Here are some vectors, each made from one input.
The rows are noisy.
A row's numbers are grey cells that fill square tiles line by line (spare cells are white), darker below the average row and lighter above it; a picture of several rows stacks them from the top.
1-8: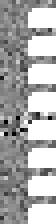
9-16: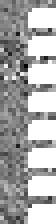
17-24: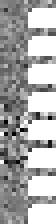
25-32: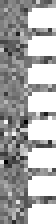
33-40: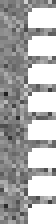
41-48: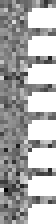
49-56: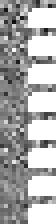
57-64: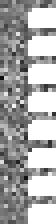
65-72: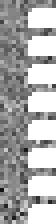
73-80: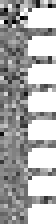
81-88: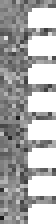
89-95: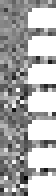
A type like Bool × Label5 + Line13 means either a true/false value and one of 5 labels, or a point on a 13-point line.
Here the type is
Line7 + Line8.
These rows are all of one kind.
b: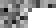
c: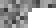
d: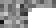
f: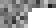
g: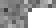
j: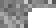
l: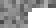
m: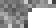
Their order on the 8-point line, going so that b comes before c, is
m, g, j, b, c, f, l, d.
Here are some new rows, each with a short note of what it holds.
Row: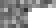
a point on a 7-point line
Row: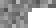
a point on an 8-point line
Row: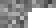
a point on a 7-point line
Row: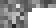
a point on a 7-point line
